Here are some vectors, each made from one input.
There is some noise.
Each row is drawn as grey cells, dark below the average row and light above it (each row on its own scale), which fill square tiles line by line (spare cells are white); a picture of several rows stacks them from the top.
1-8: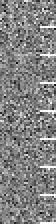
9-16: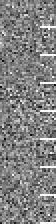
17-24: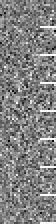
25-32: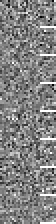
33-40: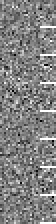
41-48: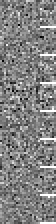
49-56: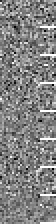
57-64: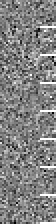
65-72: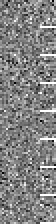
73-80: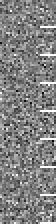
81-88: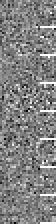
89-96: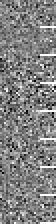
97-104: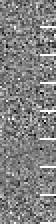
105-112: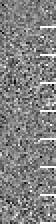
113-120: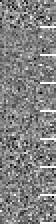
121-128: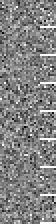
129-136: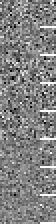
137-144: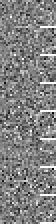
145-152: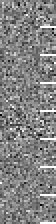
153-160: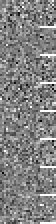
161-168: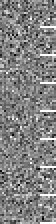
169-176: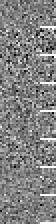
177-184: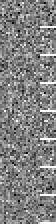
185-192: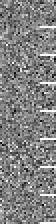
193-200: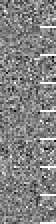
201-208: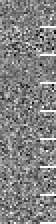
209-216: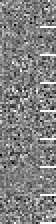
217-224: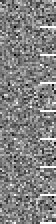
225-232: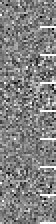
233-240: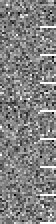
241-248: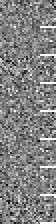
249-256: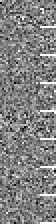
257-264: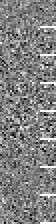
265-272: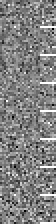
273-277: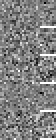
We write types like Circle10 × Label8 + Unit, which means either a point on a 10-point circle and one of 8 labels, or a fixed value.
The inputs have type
(Bool × Circle11 + Unit) × Tree10.
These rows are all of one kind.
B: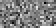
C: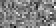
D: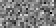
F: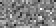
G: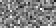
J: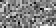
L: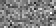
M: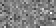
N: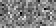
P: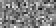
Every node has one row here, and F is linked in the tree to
C.
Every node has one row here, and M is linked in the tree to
L and P.
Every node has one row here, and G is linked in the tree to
B and D.
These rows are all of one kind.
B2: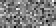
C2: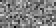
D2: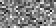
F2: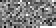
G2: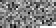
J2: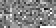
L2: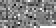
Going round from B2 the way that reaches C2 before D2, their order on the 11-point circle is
B2, C2, J2, D2, L2, G2, F2.
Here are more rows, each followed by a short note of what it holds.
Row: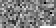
a point on an 11-point circle, a node of a 10-node tree and a true/false value
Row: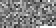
a point on an 11-point circle, a node of a 10-node tree and a true/false value
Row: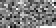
a point on an 11-point circle, a node of a 10-node tree and a true/false value
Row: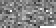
a point on an 11-point circle, a node of a 10-node tree and a true/false value
